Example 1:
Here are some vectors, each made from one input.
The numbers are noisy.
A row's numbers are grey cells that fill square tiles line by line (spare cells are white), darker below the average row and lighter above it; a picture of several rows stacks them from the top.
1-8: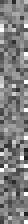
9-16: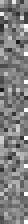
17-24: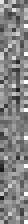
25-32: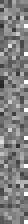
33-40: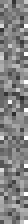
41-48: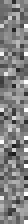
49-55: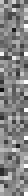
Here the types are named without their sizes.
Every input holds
a point on a line.
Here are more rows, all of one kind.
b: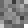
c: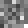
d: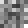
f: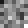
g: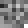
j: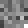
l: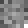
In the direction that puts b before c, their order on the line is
g, b, f, l, j, c, d.
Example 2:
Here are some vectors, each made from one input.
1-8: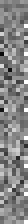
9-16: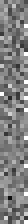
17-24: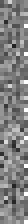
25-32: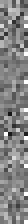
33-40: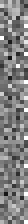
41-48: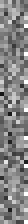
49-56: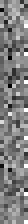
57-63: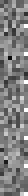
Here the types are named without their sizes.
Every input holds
a node of a tree.
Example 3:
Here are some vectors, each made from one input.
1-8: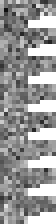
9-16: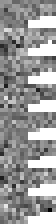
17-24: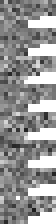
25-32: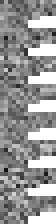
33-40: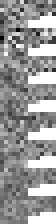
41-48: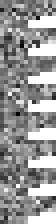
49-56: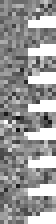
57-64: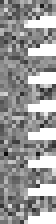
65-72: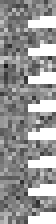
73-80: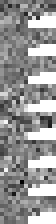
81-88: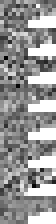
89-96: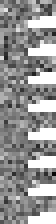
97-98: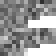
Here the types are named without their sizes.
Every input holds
a point on a line.
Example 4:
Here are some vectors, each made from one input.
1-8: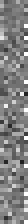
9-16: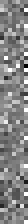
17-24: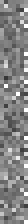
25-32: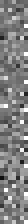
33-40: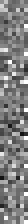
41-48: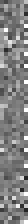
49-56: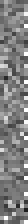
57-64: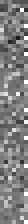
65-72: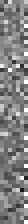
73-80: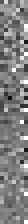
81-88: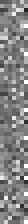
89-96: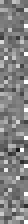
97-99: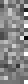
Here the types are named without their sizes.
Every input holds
four true/false values.
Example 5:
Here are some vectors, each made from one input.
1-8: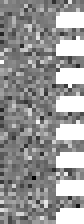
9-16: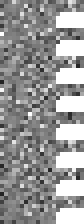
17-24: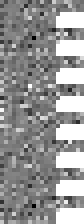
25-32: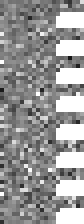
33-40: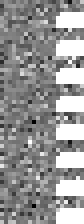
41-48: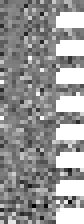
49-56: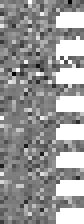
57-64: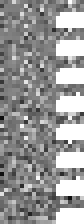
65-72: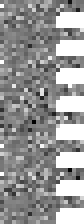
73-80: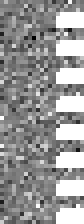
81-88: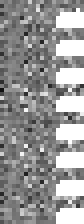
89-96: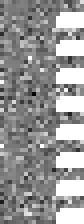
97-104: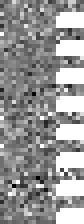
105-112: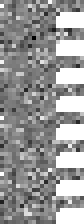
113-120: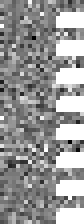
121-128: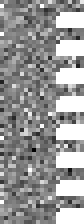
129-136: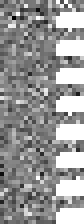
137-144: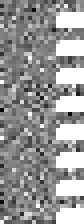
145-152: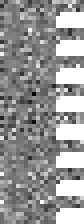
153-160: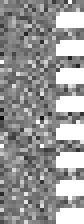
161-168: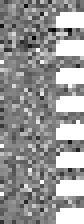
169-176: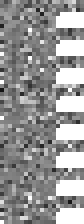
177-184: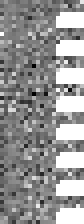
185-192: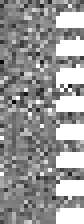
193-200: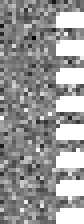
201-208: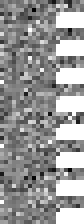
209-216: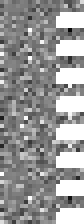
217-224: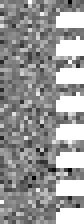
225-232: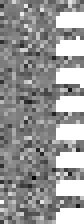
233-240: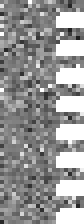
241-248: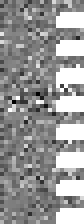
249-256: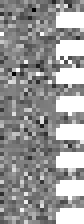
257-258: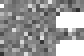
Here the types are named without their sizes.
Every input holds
either a point on a circle, or a fixed value.
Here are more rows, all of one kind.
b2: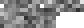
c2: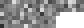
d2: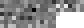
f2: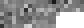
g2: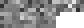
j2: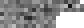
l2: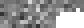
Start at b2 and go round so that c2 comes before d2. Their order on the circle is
b2, l2, g2, c2, f2, d2, j2.
